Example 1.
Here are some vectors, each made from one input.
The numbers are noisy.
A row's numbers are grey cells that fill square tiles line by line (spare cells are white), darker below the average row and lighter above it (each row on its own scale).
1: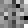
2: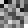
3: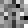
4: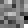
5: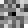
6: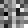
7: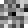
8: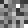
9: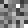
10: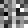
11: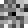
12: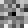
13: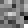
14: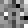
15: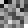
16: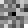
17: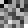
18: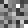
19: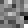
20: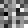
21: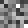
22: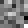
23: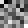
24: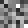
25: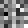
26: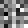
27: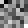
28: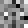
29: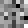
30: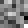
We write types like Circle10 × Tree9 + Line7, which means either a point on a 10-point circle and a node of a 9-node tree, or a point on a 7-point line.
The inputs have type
Line6.
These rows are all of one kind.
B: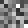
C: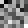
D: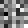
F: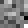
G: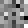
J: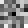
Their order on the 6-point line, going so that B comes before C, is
D, B, F, G, J, C.
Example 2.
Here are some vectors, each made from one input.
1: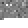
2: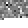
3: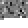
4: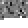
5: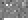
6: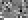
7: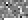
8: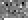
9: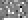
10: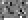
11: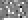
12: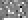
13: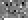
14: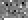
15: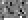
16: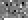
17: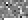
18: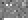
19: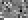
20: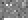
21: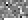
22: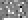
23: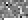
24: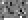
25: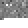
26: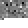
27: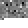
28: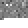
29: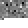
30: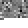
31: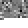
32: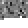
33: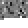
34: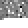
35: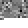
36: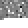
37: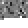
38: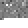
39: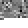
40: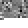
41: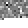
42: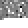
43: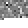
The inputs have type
Circle6.
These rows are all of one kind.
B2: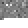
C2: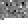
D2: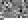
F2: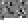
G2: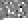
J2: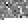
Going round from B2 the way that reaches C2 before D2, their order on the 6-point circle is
B2, G2, J2, C2, F2, D2.
